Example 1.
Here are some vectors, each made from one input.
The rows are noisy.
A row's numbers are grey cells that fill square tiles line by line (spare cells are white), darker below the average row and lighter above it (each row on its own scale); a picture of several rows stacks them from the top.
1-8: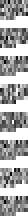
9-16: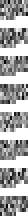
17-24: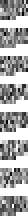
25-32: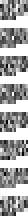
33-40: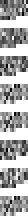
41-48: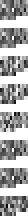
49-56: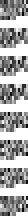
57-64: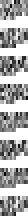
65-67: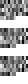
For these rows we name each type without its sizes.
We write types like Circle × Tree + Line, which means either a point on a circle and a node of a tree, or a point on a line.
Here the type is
Label.
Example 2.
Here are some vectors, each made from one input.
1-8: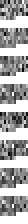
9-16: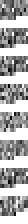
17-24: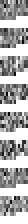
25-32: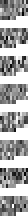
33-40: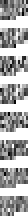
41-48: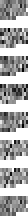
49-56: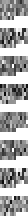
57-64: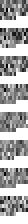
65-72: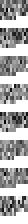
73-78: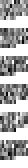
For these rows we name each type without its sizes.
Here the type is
Label.
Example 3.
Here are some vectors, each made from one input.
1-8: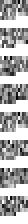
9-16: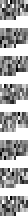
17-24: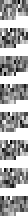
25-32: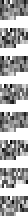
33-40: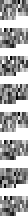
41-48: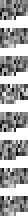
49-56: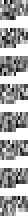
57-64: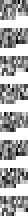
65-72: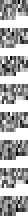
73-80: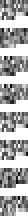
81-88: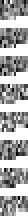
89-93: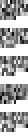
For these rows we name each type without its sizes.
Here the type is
Bool × Bool × Bool.
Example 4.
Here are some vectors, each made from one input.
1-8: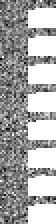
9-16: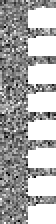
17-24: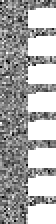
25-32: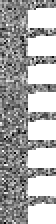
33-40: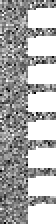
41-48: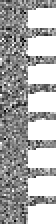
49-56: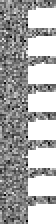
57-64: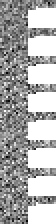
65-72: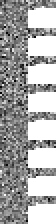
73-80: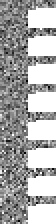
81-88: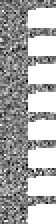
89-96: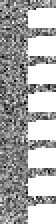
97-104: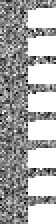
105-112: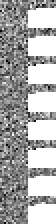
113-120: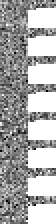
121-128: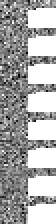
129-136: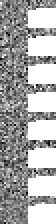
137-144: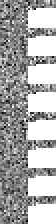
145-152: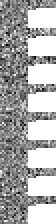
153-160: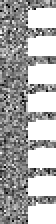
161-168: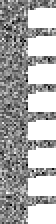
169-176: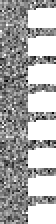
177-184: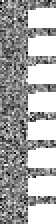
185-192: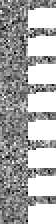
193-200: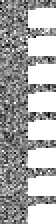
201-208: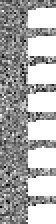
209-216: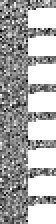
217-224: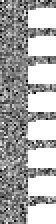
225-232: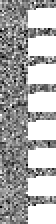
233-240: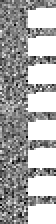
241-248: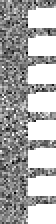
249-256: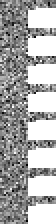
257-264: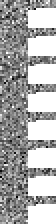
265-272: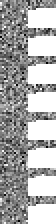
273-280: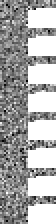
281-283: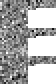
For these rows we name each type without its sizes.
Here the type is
Line.
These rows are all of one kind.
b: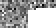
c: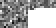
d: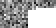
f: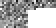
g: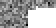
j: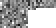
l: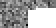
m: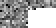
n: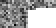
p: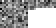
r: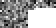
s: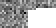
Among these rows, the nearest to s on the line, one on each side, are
b and n.
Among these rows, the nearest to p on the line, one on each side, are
c and r.
